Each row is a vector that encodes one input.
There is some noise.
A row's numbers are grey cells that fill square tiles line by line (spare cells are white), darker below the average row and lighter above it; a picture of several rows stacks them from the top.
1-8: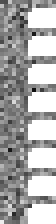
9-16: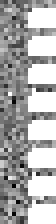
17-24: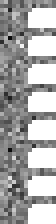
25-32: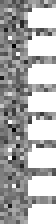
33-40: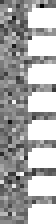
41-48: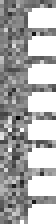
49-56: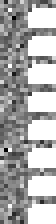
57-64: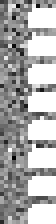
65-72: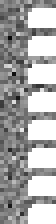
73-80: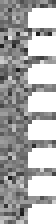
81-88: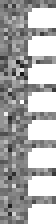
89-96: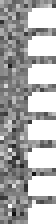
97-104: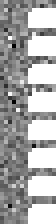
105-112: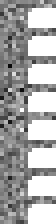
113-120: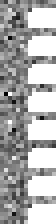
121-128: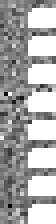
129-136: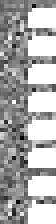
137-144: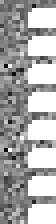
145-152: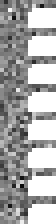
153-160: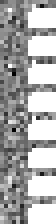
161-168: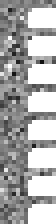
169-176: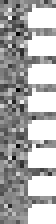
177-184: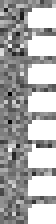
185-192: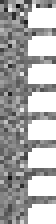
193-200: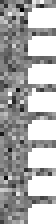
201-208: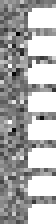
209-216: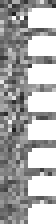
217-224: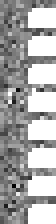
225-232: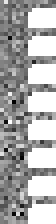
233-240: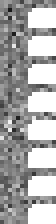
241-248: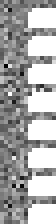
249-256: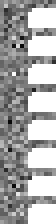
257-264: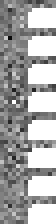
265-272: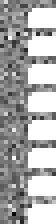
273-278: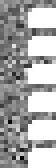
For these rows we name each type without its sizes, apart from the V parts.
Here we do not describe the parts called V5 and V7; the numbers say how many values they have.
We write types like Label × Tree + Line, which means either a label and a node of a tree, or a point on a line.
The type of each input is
(Bool × Bool × Bool + Tree + Unit) × (Line × V7 + V5).
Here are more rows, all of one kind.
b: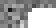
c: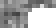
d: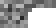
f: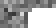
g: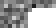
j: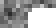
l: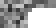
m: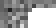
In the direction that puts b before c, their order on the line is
b, c, j, d, l, f, m, g.
